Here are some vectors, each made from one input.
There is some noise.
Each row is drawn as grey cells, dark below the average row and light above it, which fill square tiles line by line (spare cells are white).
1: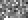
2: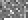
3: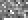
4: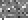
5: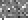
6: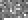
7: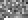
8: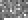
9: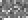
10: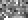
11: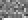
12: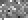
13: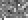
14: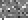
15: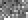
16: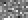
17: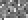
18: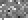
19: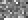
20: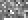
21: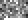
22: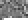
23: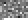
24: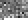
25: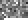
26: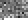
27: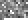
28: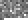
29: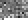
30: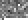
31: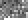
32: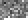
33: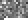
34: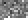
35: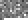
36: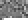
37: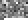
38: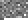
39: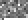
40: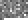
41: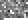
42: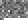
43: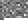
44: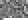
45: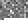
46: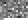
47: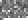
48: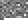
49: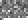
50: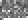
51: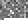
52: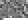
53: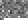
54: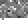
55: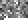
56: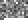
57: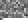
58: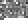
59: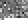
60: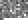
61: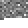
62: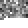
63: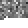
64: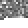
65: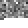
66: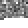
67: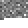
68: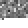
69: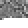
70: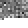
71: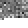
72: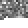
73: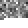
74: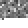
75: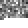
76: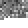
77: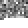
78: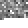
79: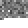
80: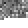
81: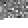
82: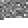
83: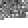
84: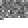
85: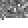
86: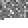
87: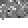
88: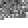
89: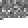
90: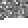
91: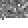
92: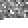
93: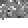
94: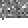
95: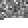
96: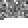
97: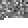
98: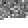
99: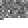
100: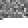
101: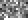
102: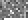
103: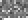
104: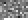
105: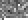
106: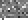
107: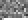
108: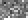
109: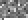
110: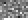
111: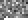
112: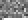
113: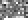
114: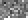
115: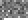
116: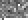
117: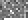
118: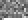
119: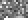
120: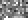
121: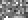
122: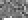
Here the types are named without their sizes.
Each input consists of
either a point on each of two lines, or four true/false values.
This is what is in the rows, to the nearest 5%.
About 25% of them hold a point on each of two lines. The rest hold four true/false values.
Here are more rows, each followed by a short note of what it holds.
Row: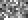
a point on each of two lines
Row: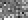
four true/false values
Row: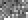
four true/false values
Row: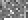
four true/false values
